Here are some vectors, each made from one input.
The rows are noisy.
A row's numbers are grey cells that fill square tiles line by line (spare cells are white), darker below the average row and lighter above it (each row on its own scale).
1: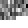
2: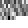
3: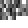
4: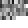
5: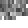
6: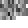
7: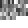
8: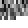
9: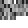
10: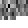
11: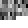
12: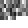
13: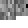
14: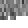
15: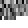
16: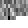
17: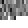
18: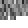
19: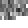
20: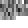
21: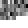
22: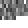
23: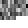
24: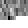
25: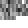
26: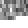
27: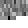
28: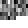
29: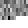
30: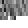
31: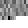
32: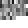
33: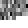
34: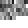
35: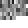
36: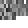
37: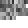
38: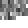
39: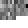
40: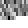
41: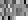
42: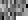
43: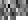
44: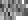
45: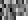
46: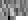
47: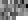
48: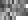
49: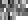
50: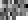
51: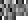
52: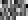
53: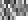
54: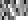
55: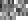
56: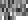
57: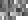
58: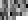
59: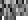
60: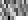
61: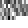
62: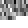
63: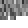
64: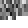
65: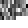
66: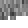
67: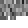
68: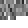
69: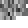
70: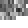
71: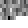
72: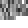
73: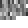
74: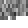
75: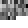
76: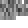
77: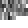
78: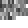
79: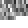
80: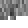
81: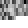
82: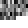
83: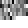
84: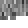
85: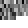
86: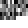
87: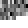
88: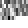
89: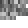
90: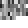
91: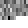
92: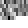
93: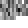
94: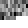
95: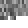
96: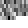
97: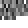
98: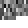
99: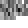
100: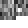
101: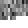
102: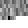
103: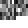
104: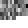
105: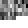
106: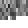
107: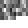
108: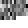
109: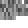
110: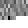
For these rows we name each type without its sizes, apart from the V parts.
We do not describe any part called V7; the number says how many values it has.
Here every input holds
a true/false value, together with either a point on a circle, or a value of V7.
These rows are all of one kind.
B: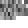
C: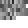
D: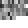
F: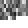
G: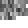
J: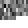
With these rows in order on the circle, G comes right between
C and J.
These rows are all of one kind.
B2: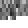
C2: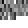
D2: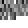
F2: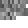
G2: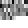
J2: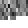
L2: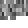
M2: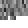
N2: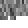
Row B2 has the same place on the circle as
G2 and J2.
